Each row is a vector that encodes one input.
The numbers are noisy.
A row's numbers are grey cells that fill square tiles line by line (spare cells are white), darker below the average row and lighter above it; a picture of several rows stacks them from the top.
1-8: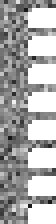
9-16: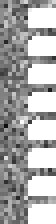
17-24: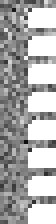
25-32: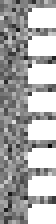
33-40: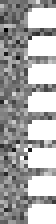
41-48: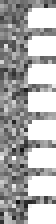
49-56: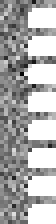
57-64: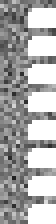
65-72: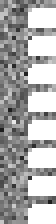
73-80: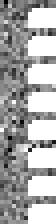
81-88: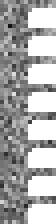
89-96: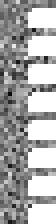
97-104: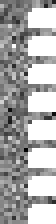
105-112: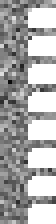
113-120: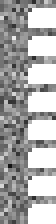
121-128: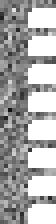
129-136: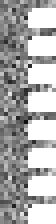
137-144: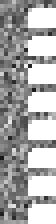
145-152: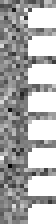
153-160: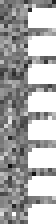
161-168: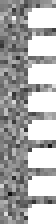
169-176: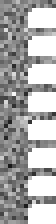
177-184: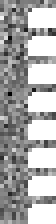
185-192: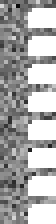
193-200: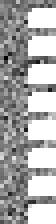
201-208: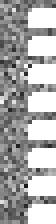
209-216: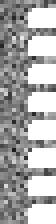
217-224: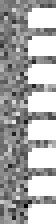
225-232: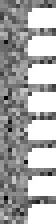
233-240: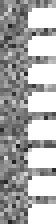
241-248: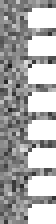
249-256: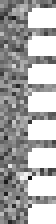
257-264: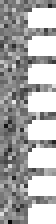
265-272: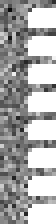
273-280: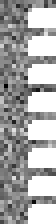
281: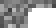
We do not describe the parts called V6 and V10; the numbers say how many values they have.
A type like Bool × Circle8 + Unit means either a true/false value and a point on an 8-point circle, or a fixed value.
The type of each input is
Bool × V6 + Line4 × Line5 × V10 + Unit.
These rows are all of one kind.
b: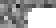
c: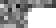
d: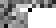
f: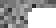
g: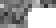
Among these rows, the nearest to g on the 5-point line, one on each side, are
b and c.
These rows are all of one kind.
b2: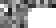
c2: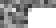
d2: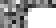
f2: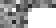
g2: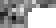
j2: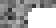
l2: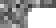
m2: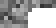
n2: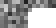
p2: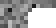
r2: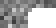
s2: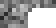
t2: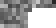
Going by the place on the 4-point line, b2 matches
f2, n2, p2 and r2.
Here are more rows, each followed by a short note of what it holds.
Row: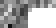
a true/false value and a value of V6
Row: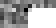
a point on a 4-point line, a point on a 5-point line and a value of V10
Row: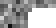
a true/false value and a value of V6
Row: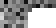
a fixed value
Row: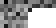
a fixed value
